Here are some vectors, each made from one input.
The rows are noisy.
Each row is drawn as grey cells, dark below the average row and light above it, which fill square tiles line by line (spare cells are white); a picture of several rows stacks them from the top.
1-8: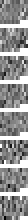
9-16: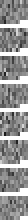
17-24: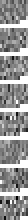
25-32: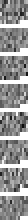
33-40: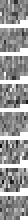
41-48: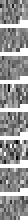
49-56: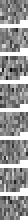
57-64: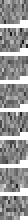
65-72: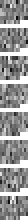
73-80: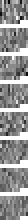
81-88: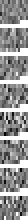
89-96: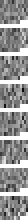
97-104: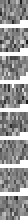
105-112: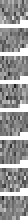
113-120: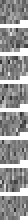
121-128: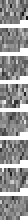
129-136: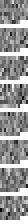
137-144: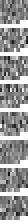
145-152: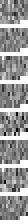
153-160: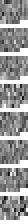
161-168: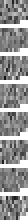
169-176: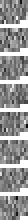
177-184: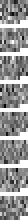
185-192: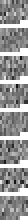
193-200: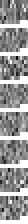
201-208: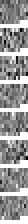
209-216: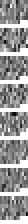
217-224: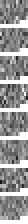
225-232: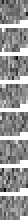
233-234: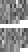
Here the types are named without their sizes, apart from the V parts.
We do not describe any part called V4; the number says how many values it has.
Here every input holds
a point on a line, together with a list of items, each either a point on a line, or a value of V4.
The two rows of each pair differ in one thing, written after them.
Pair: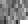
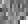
the place on the line
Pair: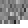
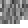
the place on the line
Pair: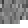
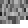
the place on the line
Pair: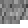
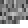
the value of V4 in item 1 of the list
